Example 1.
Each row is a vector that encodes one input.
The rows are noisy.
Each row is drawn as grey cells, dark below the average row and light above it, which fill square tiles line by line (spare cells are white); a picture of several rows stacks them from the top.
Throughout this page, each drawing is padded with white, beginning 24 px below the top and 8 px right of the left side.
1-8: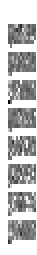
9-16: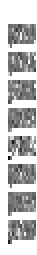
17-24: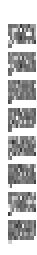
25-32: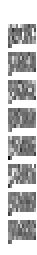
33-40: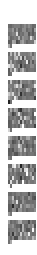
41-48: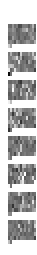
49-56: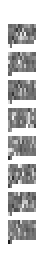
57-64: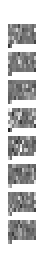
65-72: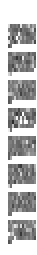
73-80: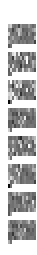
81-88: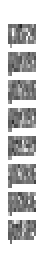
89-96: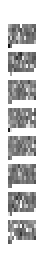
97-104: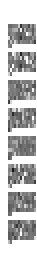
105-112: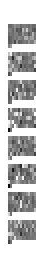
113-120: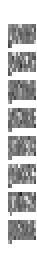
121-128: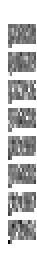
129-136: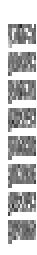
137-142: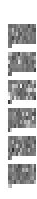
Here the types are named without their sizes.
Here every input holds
either a point on a circle, or a fixed value.
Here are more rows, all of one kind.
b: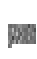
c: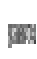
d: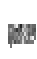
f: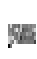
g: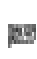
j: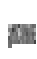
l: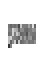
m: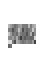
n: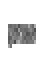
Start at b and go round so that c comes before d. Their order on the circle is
b, c, g, d, n, m, j, f, l.
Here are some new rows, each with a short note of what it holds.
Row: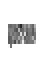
a point on a circle
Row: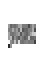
a point on a circle
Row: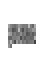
a point on a circle
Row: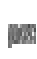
a point on a circle
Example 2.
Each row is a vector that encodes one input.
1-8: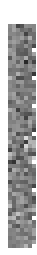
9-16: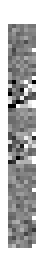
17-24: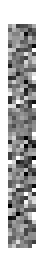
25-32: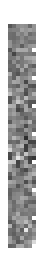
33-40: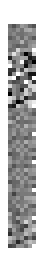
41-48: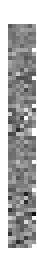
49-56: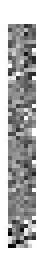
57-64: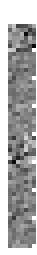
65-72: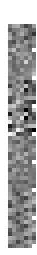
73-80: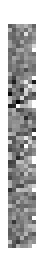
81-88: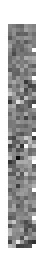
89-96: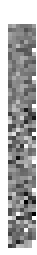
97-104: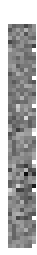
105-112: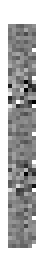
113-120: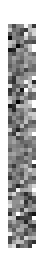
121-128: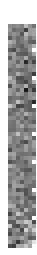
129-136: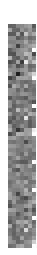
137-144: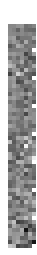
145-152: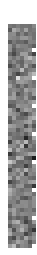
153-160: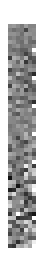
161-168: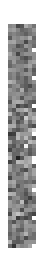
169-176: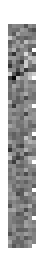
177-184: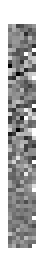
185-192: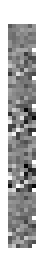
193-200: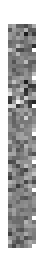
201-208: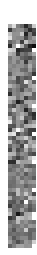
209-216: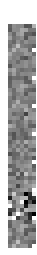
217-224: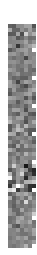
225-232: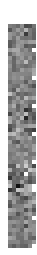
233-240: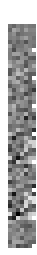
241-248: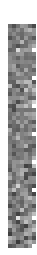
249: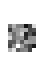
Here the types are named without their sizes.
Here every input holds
a point on a circle.
